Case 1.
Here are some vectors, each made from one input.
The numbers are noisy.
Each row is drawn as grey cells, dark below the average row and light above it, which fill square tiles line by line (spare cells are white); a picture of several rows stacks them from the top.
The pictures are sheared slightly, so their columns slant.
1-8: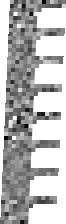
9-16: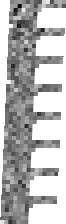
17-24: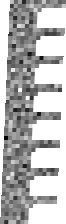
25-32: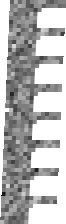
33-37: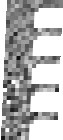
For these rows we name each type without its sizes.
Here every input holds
a node of a tree.
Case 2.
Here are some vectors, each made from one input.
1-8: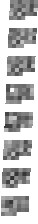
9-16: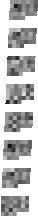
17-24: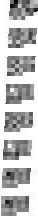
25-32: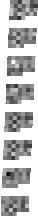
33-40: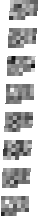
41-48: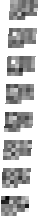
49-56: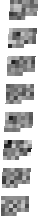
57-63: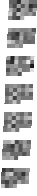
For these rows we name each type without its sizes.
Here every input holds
either a fixed value, or three true/false values.
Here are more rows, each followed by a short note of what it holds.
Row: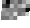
a fixed value
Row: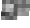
three true/false values
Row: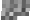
three true/false values
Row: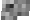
three true/false values
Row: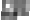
three true/false values
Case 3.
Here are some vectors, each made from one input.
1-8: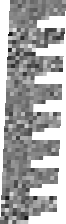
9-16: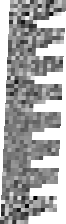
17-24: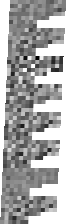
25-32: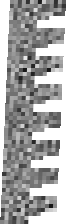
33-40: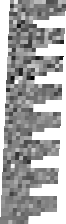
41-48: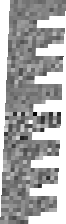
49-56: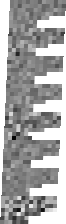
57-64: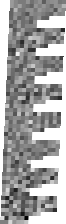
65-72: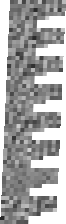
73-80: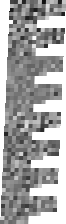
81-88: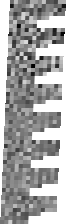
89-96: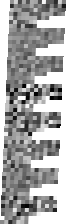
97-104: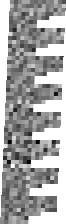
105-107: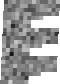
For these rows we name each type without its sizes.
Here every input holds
a label.
